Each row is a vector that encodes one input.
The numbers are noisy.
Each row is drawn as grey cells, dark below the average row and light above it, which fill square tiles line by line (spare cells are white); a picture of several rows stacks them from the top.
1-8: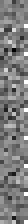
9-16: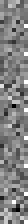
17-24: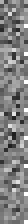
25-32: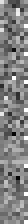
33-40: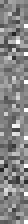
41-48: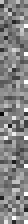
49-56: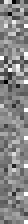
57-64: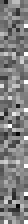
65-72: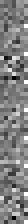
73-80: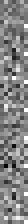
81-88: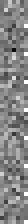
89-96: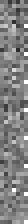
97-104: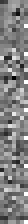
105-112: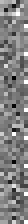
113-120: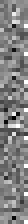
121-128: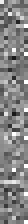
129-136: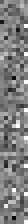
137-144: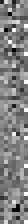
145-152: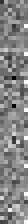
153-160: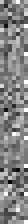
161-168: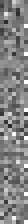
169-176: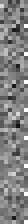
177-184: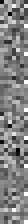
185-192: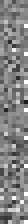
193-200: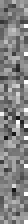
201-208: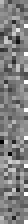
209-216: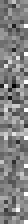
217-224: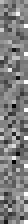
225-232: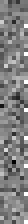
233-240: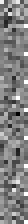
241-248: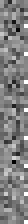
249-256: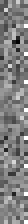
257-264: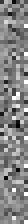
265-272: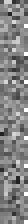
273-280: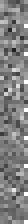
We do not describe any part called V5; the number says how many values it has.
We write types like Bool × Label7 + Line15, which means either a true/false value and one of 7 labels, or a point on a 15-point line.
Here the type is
Bool × Circle10 × List2(V5).
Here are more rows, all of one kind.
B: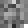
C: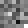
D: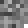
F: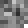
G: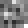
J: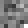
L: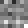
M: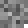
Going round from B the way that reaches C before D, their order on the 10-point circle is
B, G, J, F, M, C, L, D.
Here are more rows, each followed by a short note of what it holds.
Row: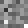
a point on a 10-point circle and a true/false value, together with a list of two items
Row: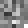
a point on a 10-point circle and a true/false value, together with a list of one item
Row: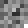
a point on a 10-point circle and a true/false value, together with a list of two items
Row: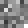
a point on a 10-point circle and a true/false value, together with a list of one item
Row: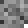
a point on a 10-point circle and a true/false value, together with a list of two items
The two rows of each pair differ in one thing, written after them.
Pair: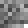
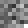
the value of V5 in item 1 of the list
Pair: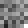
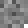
the place on the 10-point circle
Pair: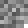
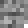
the value of V5 in item 2 of the list
